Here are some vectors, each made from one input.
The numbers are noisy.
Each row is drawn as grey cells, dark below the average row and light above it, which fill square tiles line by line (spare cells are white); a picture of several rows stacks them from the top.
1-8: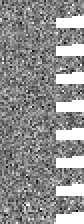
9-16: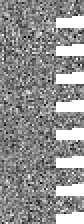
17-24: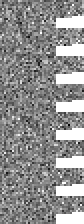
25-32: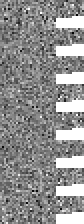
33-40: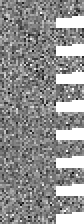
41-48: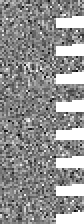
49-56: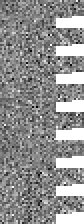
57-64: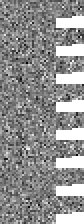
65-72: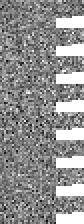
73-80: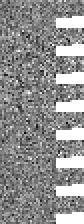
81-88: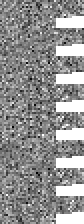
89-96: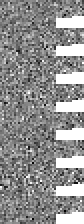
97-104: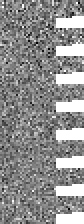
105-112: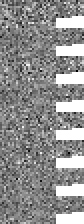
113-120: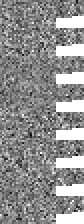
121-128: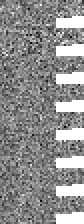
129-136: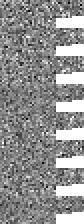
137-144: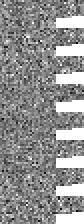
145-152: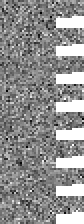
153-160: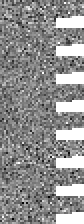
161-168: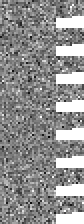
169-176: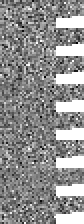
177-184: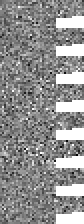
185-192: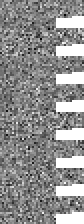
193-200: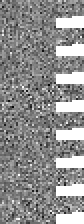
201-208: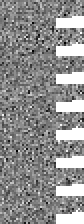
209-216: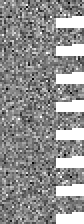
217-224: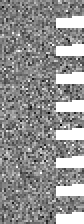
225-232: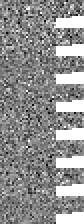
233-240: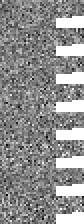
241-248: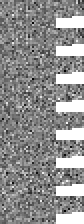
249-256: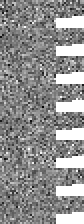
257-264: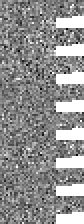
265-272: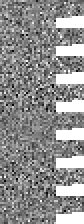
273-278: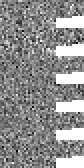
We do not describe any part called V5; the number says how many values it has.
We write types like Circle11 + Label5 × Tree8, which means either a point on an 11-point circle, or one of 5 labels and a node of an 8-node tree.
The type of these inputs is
Bool × (Line7 + Line10) + Circle8 + V5 × V5.
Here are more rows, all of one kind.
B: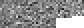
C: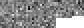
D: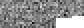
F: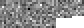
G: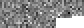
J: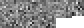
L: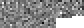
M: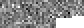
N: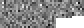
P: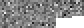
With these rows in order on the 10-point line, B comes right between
D and F.
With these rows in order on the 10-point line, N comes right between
J and L.
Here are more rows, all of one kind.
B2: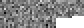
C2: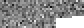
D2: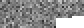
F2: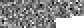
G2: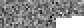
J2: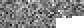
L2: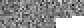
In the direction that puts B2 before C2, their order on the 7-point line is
J2, G2, B2, D2, L2, C2, F2.
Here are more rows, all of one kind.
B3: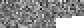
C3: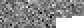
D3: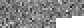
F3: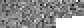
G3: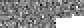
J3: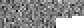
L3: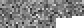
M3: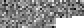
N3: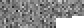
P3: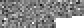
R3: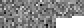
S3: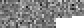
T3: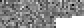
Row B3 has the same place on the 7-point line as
G3, S3 and T3.
